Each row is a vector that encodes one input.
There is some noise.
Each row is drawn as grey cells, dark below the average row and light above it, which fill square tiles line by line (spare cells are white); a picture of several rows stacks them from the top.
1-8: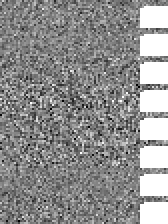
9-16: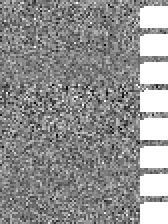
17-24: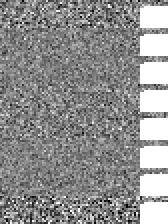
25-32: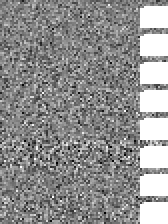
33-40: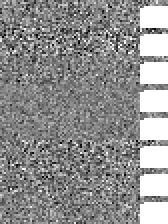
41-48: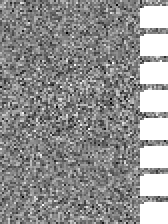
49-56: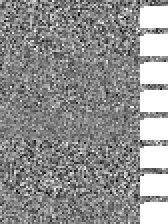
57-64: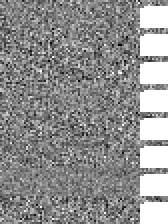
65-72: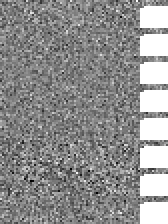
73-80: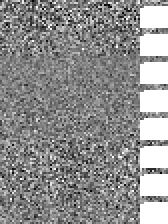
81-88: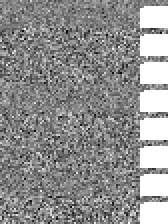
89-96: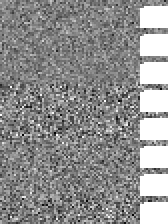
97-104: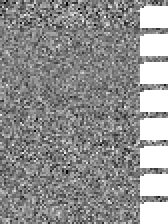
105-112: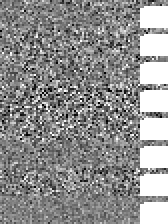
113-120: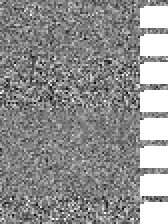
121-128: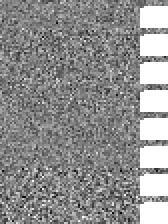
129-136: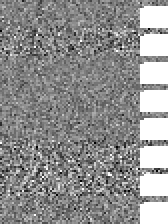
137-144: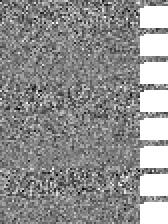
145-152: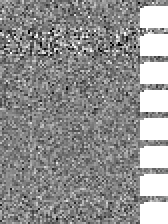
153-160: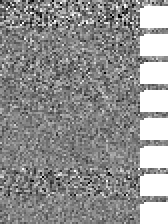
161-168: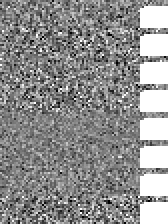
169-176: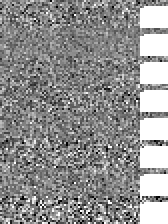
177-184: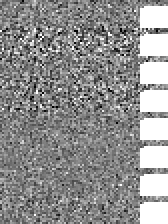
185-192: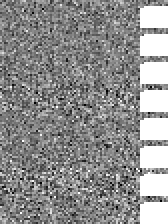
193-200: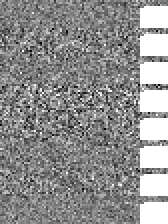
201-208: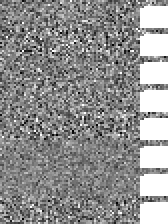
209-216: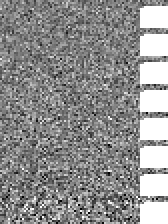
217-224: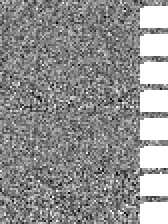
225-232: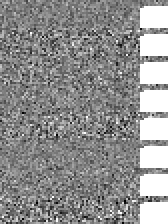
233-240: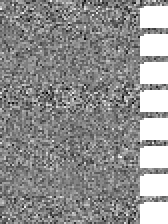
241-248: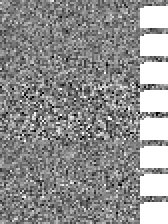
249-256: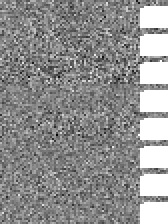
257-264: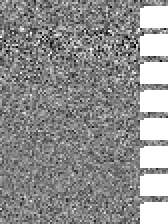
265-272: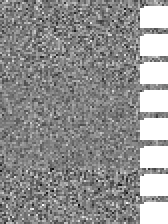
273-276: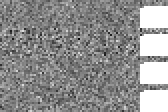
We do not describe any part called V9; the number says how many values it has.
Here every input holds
either a point on a 5-point line, or two values of V9, or a list of up to two points on a 10-point circle.
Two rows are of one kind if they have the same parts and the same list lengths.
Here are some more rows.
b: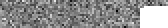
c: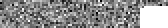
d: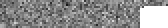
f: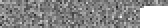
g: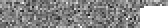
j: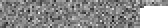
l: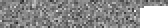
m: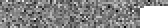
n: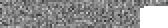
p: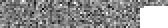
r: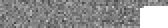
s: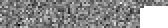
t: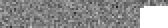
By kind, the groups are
b, m
c, d, p
f, l, r, t
g, j, n
s

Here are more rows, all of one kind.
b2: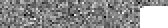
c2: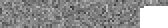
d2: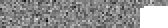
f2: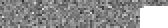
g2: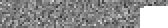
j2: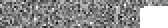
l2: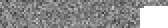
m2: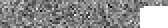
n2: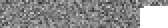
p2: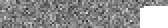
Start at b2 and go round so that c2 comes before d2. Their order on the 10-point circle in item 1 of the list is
b2, f2, m2, n2, j2, c2, p2, l2, d2, g2.
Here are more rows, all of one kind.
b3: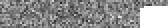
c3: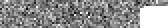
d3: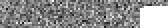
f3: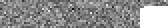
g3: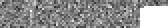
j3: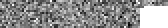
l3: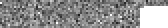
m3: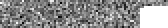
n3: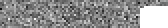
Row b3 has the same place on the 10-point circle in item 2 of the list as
c3, l3 and n3.
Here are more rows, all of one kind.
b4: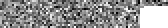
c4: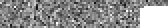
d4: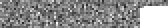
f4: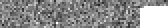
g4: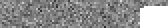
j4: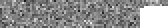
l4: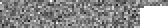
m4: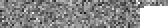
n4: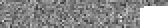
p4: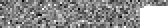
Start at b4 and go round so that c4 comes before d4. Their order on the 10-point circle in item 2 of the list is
b4, l4, c4, m4, j4, g4, n4, f4, d4, p4.
